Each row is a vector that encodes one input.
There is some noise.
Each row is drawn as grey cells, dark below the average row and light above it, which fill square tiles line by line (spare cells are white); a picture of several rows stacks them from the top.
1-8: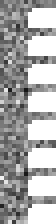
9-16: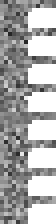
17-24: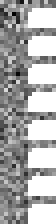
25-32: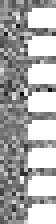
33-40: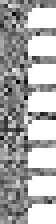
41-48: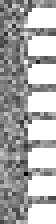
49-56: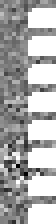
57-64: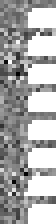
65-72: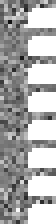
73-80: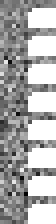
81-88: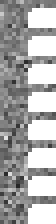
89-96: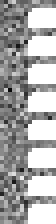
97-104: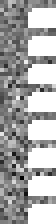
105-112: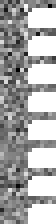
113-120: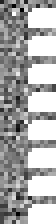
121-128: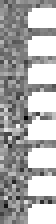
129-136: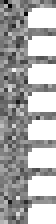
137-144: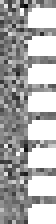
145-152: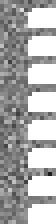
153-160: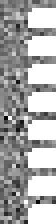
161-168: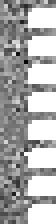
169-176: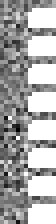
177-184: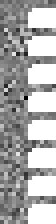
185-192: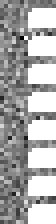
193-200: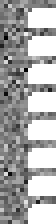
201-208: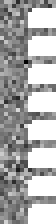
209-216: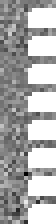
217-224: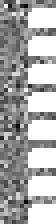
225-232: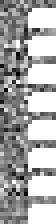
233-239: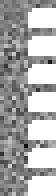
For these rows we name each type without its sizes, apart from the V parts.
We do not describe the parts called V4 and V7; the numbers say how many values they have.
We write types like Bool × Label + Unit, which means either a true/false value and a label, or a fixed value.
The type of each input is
(Line + V7) × V4 + List(Circle).
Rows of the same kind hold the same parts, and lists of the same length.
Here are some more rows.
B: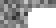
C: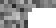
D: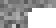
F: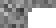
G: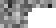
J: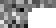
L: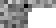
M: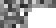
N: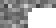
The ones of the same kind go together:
B, D, N
C, J
F, L
G
M

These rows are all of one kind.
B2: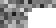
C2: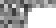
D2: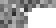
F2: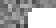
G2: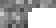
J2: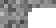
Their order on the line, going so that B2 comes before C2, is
B2, D2, C2, J2, G2, F2.
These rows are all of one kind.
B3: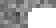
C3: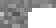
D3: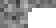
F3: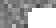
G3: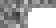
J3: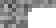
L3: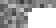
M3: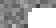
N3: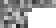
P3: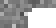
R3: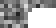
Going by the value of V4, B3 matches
D3, G3, J3 and N3.
